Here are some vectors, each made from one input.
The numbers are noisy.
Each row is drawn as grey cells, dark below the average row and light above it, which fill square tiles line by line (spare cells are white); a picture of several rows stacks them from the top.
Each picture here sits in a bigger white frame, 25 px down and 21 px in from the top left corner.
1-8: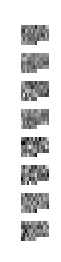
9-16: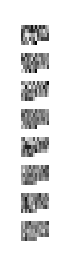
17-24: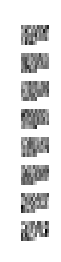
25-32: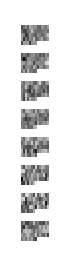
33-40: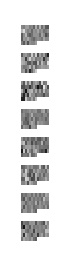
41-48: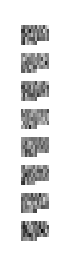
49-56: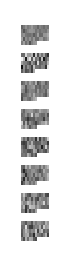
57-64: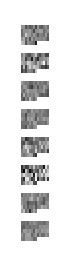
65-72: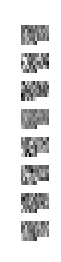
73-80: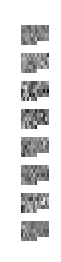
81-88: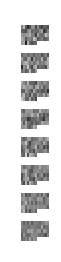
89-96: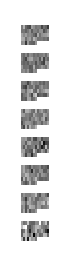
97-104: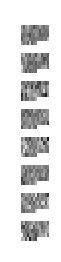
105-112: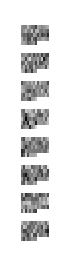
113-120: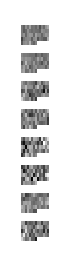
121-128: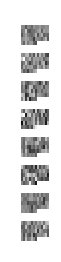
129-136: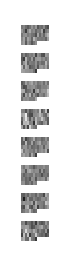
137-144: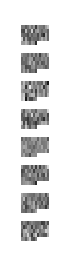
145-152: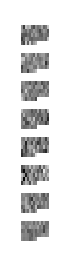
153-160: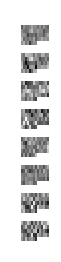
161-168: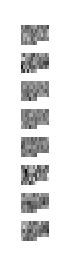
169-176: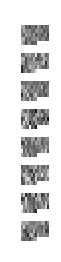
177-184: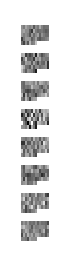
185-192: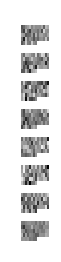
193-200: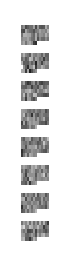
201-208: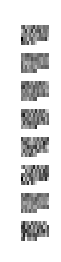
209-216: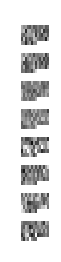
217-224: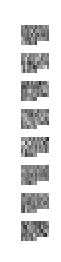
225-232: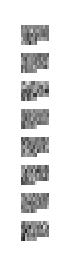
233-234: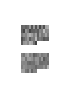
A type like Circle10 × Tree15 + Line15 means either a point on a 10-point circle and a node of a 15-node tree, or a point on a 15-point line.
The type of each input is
(Bool × Bool × Bool + Line6) × Circle8 + List2(Line4).
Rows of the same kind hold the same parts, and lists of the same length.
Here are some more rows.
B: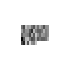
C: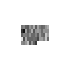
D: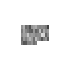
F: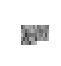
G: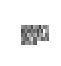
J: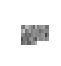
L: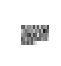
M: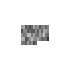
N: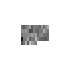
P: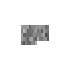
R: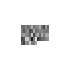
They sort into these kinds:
B, C, G, J
D, R
F, N
L
M, P

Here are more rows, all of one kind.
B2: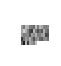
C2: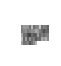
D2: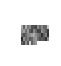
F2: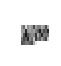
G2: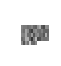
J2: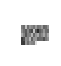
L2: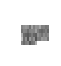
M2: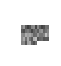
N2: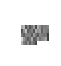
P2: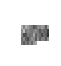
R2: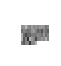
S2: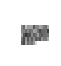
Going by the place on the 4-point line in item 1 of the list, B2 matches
D2, J2 and R2.
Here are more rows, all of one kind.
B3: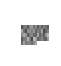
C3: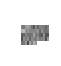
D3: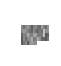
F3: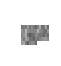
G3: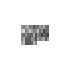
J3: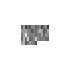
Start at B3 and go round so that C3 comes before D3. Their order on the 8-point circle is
B3, C3, D3, F3, G3, J3.
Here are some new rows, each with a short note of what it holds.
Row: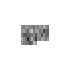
the empty list
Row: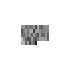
a point on an 8-point circle and three true/false values
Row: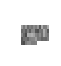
a list of one item
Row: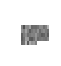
a point on an 8-point circle and a point on a 6-point line
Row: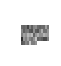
the empty list
